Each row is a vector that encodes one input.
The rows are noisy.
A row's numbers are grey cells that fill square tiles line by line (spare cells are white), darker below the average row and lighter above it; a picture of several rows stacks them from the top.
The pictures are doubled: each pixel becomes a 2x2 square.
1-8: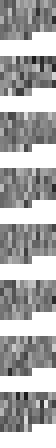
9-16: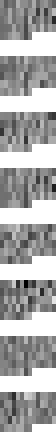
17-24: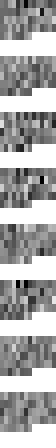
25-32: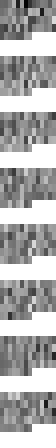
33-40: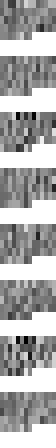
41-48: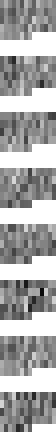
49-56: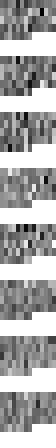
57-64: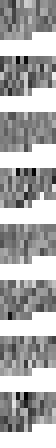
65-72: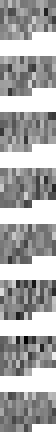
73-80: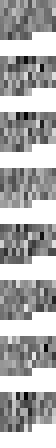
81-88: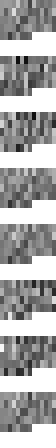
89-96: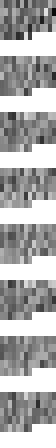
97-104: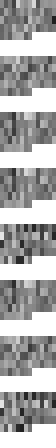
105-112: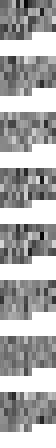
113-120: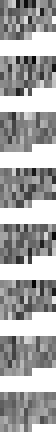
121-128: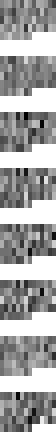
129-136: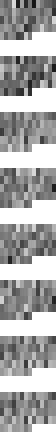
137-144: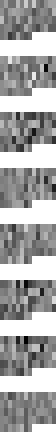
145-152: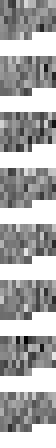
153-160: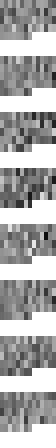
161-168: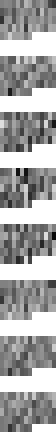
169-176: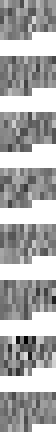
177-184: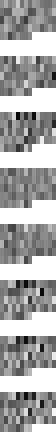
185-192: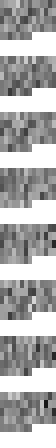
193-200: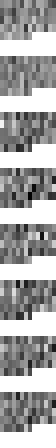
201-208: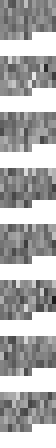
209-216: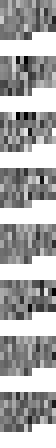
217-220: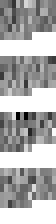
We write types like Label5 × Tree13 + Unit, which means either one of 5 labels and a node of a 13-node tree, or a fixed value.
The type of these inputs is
(Bool × Circle6 + Circle10) × Line5.
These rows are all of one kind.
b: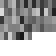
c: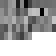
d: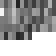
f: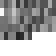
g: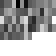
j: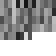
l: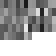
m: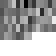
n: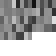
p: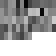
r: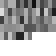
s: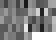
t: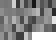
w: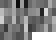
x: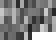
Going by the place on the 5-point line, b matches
j, m, n and t.
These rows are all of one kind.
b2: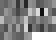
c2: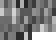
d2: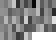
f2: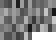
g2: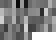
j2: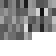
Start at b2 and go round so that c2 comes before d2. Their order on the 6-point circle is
b2, j2, g2, c2, f2, d2.
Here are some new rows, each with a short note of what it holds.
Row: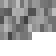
a point on a 10-point circle and a point on a 5-point line
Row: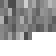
a point on a 10-point circle and a point on a 5-point line
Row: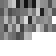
a point on a 6-point circle, a point on a 5-point line and a true/false value
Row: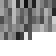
a point on a 6-point circle, a point on a 5-point line and a true/false value
